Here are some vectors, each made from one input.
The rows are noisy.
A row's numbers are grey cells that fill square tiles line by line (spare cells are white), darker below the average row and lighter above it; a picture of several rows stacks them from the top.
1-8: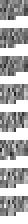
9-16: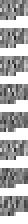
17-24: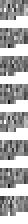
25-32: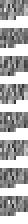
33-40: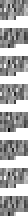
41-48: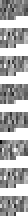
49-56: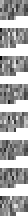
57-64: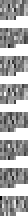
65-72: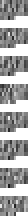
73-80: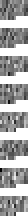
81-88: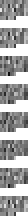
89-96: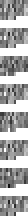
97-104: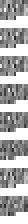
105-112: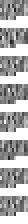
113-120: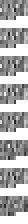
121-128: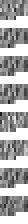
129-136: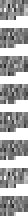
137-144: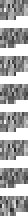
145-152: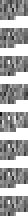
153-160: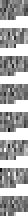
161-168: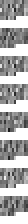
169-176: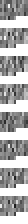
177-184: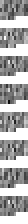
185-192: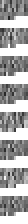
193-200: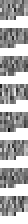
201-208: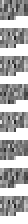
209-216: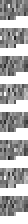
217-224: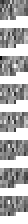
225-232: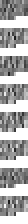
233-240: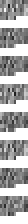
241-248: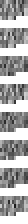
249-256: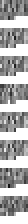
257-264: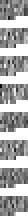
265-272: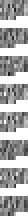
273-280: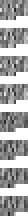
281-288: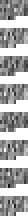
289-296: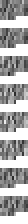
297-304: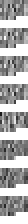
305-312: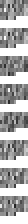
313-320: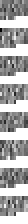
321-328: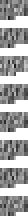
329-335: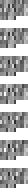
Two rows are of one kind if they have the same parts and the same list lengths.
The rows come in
3 kinds.
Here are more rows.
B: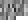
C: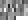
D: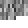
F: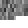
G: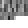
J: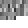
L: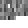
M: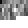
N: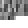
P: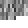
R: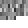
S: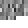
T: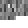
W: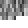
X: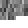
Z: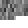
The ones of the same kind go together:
B, C, D, J, P, R, S
F, G, L, M, N, T, X, Z
W

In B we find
a point on a 13-point circle.
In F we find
a point on a 14-point circle and a true/false value.
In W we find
a fixed value.
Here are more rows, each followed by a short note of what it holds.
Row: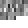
a point on a 13-point circle
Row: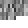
a point on a 13-point circle
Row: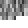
a fixed value
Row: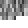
a fixed value
